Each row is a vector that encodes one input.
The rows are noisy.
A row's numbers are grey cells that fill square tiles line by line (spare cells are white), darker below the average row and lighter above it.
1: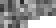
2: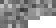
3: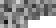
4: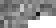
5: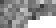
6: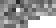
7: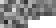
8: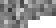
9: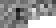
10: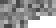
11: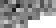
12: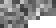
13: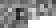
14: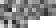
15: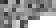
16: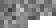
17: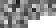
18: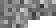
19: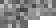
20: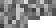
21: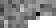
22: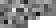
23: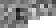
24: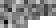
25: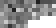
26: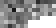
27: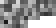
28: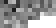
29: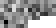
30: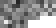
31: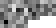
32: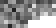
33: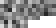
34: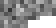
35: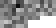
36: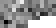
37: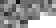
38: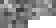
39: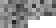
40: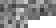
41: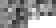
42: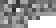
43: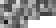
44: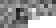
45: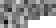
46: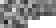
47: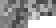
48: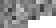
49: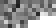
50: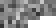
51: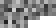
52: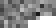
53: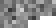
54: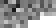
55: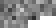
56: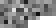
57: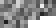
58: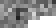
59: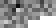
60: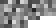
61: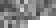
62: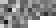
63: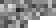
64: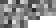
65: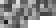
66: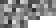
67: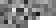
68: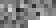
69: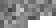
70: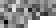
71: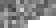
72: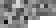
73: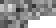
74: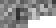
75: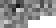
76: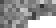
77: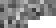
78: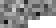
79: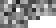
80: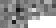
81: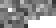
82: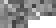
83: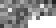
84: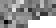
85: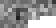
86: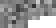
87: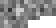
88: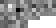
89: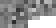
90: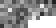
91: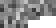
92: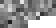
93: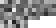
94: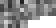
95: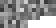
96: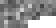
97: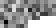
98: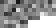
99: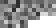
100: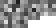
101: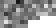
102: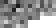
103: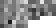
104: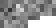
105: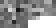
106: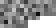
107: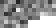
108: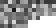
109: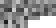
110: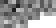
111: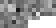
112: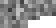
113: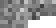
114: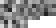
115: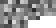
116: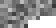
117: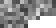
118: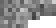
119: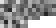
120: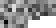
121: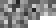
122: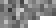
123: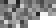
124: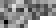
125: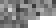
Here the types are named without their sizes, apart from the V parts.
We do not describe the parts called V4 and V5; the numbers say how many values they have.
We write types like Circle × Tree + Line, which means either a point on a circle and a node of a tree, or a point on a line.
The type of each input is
List(Line) × V4 × V5.
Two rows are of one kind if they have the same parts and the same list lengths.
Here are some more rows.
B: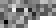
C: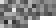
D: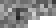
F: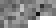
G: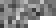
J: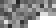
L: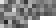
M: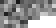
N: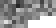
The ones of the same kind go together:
B, D, F, J, M
C, L, N
G

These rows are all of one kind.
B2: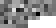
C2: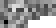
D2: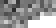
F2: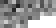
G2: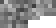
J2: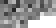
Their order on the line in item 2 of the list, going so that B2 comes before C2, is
B2, C2, D2, F2, G2, J2.
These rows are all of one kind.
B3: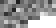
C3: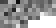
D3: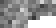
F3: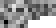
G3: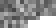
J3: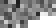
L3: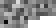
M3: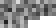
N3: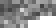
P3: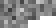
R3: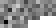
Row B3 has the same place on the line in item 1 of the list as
D3, J3, M3 and P3.
